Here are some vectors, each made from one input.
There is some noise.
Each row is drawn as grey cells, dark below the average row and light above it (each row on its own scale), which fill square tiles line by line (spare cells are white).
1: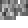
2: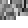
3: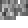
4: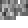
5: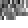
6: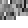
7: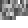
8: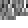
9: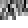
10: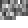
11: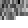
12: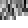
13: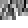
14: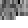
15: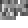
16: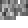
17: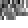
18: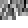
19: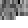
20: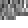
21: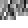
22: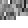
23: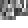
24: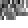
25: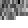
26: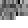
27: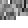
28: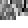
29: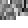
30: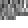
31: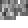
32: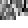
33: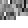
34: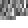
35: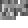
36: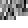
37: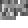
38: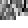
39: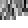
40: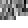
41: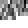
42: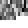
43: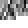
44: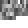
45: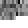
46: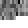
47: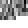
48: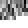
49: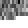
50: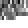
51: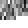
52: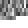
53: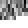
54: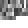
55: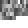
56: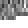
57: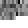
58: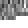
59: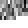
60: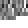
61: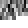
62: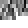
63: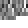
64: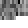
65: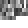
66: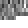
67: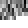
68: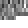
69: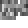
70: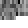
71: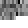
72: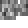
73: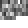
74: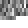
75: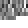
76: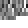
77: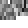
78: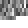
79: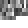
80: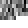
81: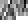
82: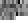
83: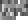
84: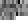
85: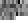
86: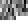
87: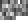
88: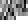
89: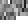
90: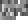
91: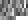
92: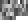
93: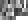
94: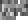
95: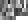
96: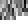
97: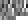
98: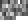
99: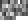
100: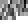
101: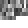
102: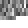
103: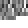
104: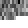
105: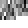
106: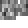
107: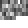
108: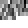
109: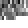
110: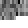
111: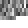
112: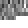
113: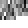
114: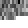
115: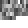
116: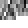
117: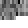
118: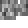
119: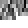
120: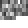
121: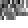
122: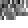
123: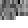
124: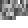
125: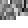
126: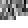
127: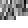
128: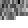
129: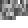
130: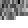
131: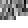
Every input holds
either one of 4 labels and a point on a 9-point line, or a point on a 12-point line.
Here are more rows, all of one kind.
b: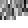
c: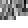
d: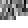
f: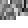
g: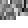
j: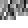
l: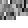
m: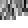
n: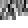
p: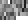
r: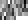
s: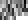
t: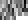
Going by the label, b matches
m, r, s and t.
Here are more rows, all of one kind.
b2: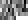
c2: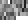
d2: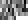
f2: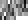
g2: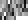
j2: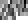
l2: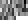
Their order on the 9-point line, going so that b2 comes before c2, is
d2, b2, l2, j2, c2, f2, g2.
